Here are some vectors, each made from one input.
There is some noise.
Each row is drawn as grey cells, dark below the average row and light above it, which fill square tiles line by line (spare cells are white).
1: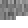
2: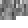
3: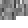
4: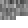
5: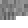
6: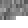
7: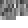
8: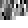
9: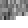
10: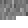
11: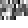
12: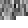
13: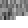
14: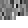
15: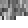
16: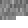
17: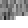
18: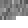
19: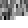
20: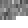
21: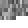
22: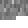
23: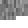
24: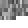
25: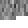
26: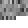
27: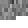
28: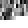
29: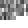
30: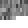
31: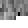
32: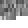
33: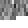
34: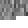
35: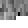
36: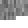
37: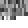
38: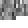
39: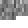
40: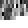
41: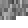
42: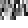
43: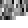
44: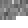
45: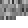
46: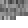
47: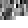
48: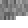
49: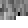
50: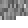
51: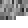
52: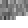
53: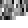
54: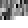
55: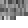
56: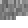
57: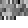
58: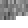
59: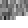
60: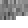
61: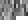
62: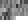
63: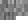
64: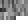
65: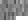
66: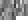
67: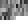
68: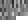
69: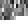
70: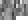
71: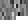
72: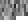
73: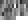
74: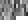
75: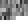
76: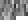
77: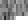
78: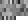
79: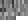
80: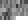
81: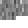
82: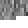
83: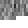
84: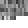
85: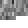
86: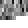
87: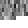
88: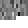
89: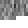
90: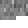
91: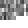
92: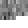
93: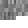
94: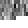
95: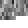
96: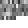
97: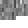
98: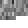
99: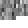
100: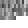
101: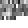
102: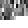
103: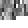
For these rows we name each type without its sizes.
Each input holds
either a fixed value, or a label and a true/false value, or a node of a tree.
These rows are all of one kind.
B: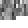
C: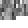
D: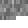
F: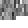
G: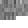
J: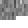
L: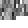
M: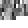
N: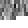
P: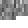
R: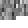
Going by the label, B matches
C and M.
